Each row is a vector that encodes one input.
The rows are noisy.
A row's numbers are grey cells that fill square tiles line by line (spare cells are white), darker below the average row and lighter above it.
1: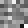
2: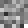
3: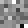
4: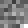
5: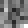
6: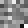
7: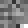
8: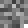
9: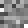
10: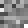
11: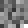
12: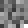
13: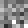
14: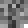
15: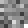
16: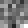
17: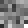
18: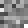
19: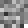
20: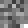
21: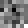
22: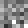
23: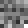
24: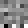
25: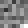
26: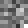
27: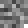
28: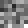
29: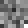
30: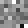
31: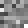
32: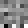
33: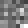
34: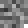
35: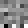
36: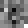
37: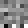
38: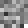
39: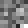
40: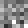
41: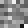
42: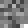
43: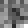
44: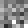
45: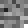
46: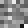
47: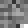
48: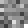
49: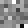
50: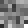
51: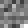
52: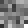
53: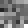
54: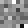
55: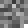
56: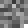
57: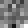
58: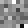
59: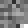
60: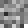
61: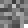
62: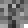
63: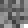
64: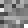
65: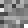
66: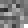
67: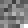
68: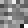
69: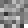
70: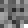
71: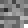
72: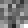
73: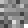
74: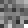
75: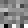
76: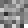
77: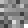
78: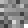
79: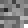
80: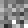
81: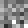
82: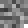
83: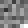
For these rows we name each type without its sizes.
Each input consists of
either a point on each of two lines and a true/false value, or a node of a tree.
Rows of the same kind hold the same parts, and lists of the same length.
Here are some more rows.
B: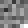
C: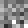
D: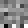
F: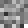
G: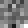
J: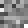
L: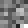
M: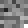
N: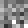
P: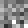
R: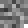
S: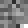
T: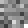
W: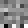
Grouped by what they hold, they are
B, G, L, M, R, S
C, D, F, J, N, P, T, W

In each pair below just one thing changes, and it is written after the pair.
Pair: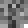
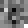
the true/false value
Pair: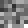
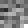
the true/false value
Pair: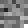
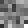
the true/false value
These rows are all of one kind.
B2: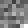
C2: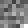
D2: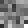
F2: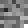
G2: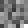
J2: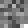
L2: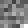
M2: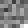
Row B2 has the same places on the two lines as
C2 and L2.
